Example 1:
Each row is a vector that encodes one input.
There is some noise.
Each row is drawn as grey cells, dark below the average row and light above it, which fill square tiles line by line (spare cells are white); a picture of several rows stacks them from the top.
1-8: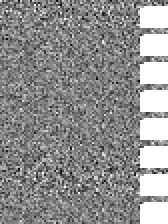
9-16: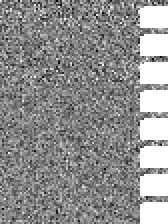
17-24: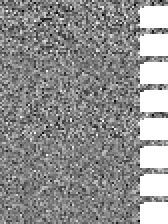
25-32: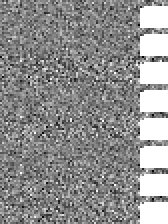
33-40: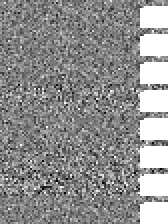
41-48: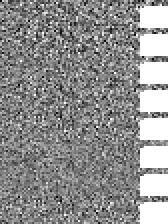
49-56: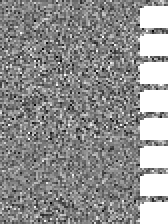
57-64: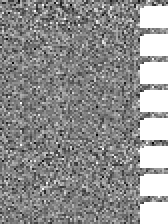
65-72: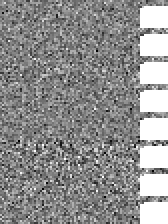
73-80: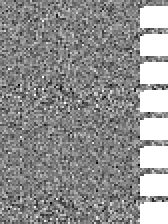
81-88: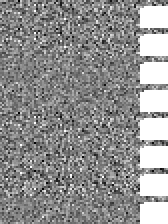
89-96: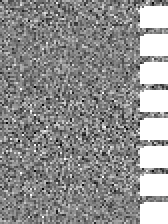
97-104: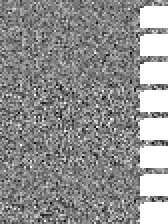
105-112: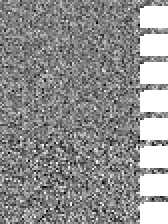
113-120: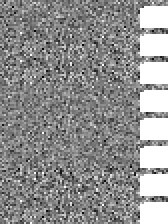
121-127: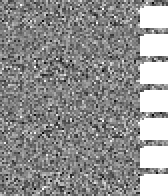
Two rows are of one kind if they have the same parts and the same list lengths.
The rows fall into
2 kinds.
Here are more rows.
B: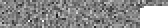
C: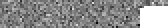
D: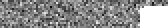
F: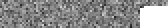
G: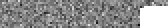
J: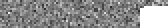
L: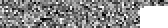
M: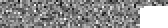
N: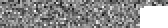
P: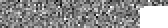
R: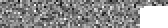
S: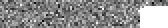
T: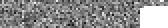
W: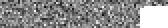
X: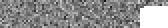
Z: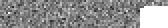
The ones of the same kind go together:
B, C, F, G, J, T, X, Z
D, L, M, N, P, R, S, W

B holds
a point on each of two 9-point lines.
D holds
a point on a 10-point line.
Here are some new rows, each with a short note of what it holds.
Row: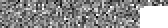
a point on a 10-point line
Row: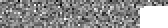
a point on a 10-point line
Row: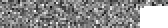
a point on a 10-point line
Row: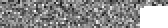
a point on a 10-point line
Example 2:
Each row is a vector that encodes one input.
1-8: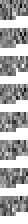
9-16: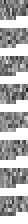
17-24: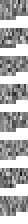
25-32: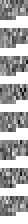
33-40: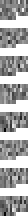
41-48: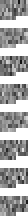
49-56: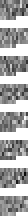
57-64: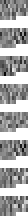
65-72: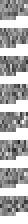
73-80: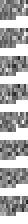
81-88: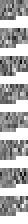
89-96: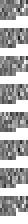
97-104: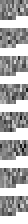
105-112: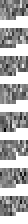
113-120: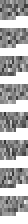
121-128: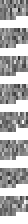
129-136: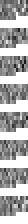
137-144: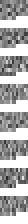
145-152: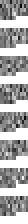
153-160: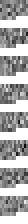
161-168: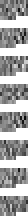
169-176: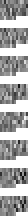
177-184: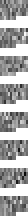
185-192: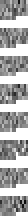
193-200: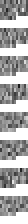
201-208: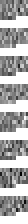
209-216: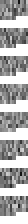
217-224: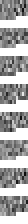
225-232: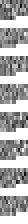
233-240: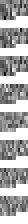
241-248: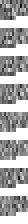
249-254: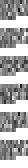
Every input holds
a point on an 18-point circle and a true/false value.
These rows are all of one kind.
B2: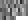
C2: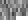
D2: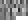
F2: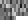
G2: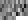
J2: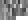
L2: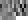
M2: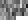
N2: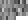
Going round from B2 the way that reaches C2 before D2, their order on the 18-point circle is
B2, G2, L2, F2, N2, J2, M2, C2, D2.
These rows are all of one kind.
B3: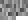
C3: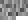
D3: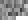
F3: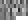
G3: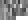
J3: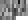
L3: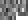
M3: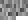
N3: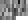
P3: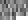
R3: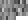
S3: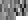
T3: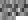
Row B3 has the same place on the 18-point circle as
C3, F3 and M3.
